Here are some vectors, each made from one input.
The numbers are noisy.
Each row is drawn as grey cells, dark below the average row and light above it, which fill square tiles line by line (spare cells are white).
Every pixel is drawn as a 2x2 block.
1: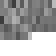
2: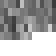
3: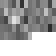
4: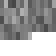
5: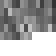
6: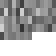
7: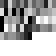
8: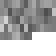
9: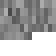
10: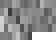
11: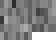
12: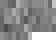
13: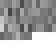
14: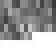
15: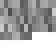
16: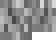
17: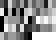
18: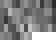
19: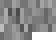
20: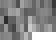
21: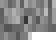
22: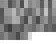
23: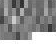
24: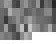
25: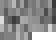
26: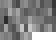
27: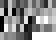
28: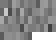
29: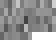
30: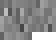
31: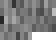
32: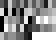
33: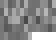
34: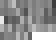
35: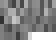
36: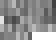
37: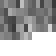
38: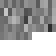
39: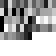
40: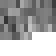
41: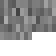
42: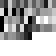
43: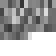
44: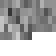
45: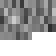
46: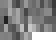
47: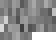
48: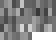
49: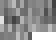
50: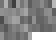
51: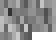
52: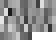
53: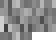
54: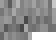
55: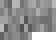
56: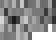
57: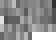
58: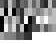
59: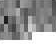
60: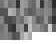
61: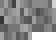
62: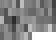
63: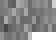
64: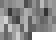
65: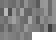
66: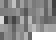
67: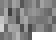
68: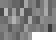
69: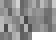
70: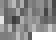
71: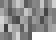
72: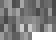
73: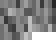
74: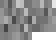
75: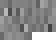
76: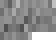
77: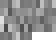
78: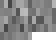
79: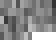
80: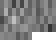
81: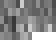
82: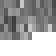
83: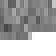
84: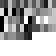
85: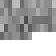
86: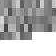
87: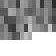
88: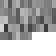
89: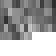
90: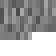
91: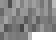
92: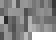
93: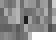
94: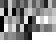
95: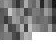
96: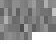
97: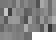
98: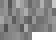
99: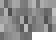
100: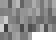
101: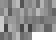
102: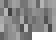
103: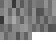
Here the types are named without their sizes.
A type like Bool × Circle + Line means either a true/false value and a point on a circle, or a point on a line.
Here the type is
List(Line).
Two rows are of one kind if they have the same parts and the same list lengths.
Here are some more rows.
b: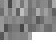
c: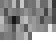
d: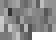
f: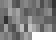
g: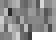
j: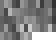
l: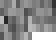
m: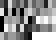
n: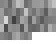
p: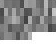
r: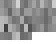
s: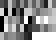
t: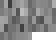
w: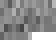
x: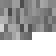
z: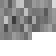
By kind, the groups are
b, n, r, t, w, z
c, f, j, l
d, g, p, x
m, s

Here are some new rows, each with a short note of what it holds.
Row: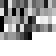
the empty list
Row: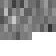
a list of three items
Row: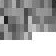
a list of one item
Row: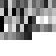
the empty list
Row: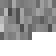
a list of three items
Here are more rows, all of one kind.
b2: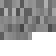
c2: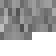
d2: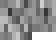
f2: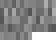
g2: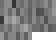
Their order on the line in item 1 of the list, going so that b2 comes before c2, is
g2, f2, b2, c2, d2.
